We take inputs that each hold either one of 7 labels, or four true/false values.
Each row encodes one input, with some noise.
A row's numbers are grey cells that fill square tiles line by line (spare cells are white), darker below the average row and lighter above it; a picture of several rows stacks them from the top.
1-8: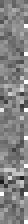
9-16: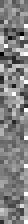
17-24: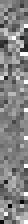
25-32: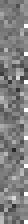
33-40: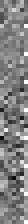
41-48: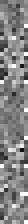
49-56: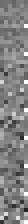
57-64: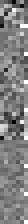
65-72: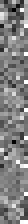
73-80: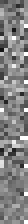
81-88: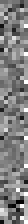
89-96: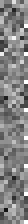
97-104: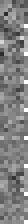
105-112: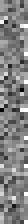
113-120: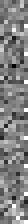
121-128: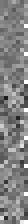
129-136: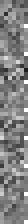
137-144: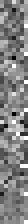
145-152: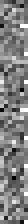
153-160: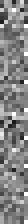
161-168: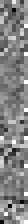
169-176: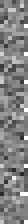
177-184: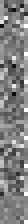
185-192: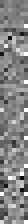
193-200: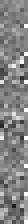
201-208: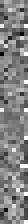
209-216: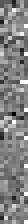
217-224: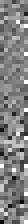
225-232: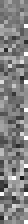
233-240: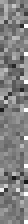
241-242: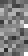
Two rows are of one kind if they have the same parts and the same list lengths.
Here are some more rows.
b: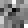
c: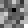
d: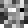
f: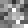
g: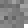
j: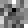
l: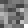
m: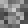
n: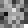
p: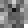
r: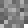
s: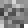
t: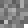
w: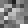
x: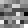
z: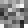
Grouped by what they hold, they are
b, c, d, g, j, l, p, r, s, t, z
f, m, n, w, x

